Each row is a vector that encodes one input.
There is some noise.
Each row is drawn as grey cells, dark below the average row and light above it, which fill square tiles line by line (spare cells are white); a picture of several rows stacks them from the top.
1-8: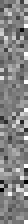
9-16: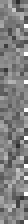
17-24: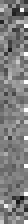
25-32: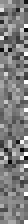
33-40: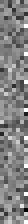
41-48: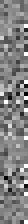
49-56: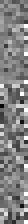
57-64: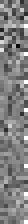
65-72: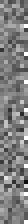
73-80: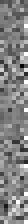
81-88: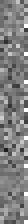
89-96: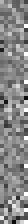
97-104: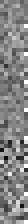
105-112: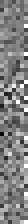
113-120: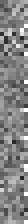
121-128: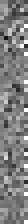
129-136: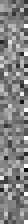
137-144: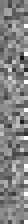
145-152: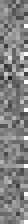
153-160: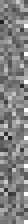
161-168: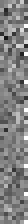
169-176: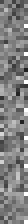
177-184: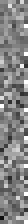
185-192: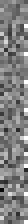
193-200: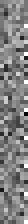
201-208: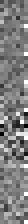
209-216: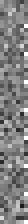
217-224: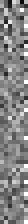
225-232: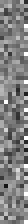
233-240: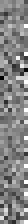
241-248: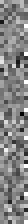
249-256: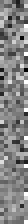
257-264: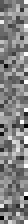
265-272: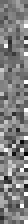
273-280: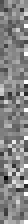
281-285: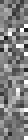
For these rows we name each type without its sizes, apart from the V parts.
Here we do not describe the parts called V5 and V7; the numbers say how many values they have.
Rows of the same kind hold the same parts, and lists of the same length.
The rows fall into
4 kinds.
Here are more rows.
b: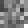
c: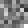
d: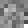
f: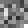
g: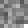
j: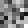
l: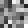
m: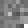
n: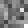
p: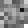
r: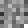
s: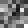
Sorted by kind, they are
b, m, s
c
d, g, j, p, r
f, l, n

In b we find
a point on a line, five true/false values and a value of V7.
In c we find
a point on a line and a value of V5.
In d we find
five true/false values and a value of V5.
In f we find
a point on each of two lines and a value of V7.
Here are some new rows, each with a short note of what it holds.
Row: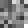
a point on each of two lines and a value of V7
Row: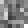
a point on each of two lines and a value of V7
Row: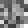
a point on each of two lines and a value of V7
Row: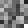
a point on a line, five true/false values and a value of V7
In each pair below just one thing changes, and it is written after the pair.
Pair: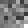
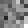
one of the five true/false values
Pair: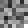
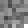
the place on the line
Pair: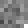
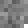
one of the five true/false values
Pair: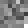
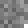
the value of V7
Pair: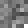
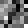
the value of V7
